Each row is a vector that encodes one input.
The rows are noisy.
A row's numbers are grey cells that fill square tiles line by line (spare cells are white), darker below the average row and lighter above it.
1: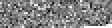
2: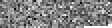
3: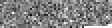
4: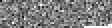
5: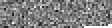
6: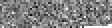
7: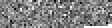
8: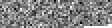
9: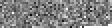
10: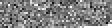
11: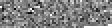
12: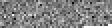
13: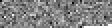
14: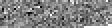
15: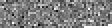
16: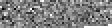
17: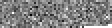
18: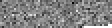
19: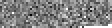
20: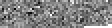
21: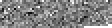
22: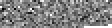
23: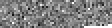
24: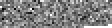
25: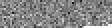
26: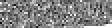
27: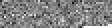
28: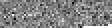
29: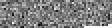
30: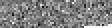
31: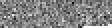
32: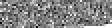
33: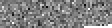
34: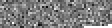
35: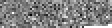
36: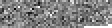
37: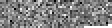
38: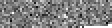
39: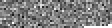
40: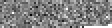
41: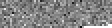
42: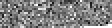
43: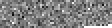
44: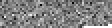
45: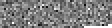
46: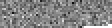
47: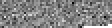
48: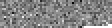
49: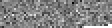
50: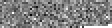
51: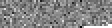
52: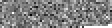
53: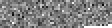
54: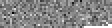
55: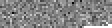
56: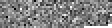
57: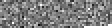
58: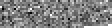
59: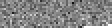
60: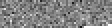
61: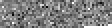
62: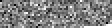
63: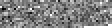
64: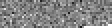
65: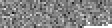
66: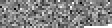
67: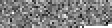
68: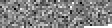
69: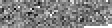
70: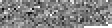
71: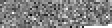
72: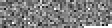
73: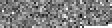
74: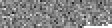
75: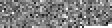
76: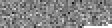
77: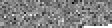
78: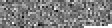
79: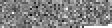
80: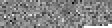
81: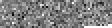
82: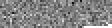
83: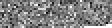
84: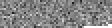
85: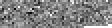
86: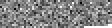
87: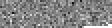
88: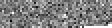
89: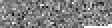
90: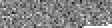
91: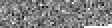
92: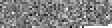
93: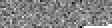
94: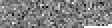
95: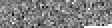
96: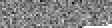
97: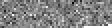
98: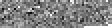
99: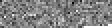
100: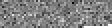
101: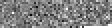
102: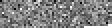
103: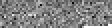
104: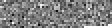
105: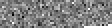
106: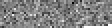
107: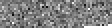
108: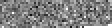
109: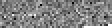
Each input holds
one of 6 labels and a node of an 8-node tree, together with either a fixed value, or a node of an 8-node tree.
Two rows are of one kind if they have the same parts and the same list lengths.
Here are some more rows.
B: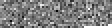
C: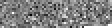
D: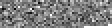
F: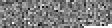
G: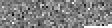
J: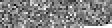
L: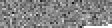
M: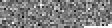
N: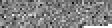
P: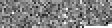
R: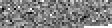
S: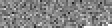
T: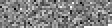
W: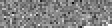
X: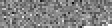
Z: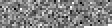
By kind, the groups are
B, D, F, J, M, N, P, R
C, G, L, S, T, W, X, Z

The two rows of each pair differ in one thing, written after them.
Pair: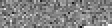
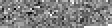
the label
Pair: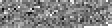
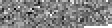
the node of the tree
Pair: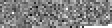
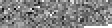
the label
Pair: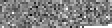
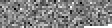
the label
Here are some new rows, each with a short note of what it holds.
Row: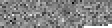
one of 6 labels and a node of each of two 8-node trees
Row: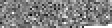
one of 6 labels and a node of an 8-node tree
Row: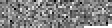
one of 6 labels and a node of each of two 8-node trees
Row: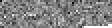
one of 6 labels and a node of each of two 8-node trees
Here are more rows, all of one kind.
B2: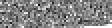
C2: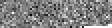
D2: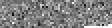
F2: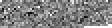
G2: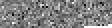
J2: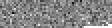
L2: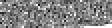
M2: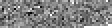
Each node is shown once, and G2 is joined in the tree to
D2 and F2.
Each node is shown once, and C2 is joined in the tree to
D2 and M2.
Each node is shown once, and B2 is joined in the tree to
D2 and J2.
